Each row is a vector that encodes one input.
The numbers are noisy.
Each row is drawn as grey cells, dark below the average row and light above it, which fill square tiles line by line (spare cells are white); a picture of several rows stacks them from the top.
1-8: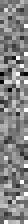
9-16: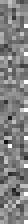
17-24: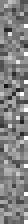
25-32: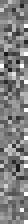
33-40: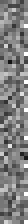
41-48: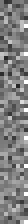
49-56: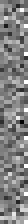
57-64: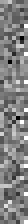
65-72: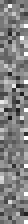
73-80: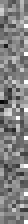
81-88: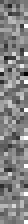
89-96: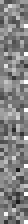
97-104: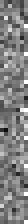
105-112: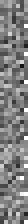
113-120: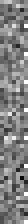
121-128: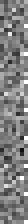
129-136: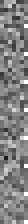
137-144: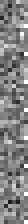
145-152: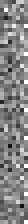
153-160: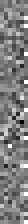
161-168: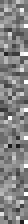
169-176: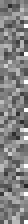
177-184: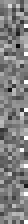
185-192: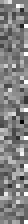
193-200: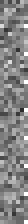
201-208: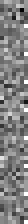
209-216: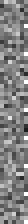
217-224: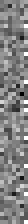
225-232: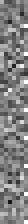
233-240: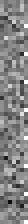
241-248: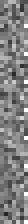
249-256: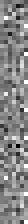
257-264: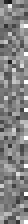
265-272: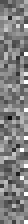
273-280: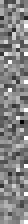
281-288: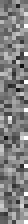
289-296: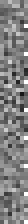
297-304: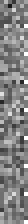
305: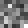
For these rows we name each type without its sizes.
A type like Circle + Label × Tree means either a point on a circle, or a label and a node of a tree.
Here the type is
(Bool × Circle + Unit) × (Circle + Unit).
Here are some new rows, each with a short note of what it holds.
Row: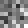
a point on each of two circles and a true/false value
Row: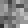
a point on each of two circles and a true/false value
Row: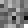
a fixed value
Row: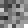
a point on each of two circles and a true/false value
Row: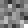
a point on a circle and a true/false value
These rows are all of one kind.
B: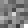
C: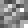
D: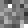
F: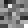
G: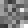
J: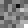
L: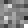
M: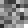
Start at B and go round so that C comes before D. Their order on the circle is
B, C, D, G, F, J, M, L.
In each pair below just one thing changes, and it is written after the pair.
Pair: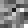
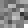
the true/false value
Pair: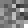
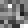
the place on the circle
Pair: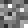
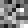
the true/false value
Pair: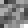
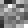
the true/false value
